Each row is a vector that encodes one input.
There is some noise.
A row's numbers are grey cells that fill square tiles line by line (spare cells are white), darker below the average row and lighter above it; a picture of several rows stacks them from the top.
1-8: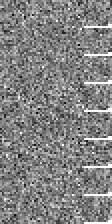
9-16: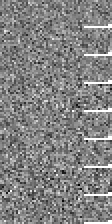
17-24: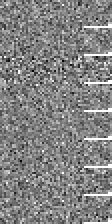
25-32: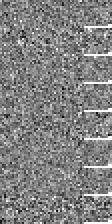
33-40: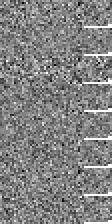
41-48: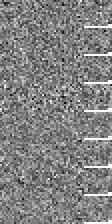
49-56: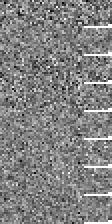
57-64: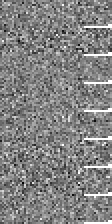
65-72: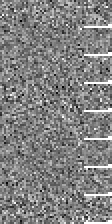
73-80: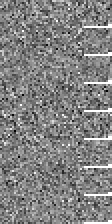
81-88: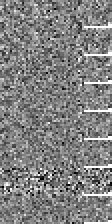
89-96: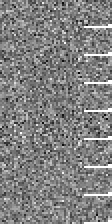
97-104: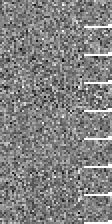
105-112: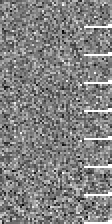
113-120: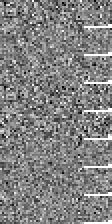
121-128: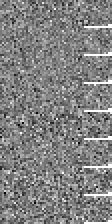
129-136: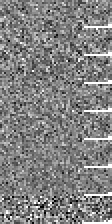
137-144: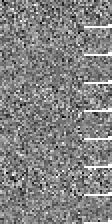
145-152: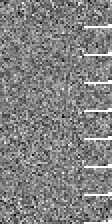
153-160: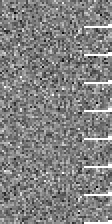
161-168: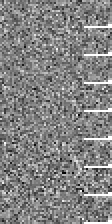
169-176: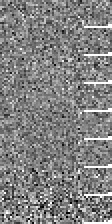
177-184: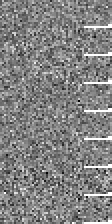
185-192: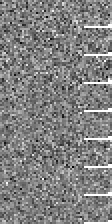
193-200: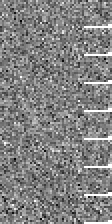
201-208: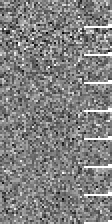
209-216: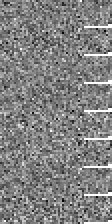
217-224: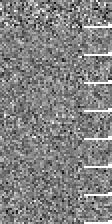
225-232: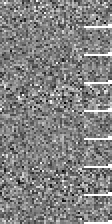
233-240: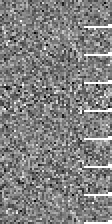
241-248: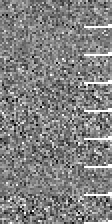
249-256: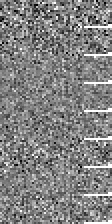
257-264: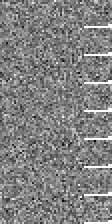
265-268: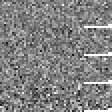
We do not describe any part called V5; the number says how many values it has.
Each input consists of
a list of up to two items, each a true/false value and a value of V5.
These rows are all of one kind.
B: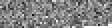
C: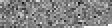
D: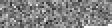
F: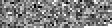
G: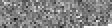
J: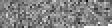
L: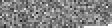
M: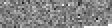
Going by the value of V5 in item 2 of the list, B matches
D and L.
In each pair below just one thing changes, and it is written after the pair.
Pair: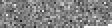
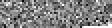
the true/false value in item 1 of the list
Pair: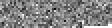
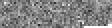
the true/false value in item 2 of the list
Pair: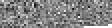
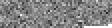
the value of V5 in item 1 of the list
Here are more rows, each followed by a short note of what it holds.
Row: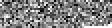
the empty list
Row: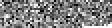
the empty list
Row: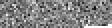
a list of two items
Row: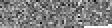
a list of one item
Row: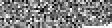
the empty list
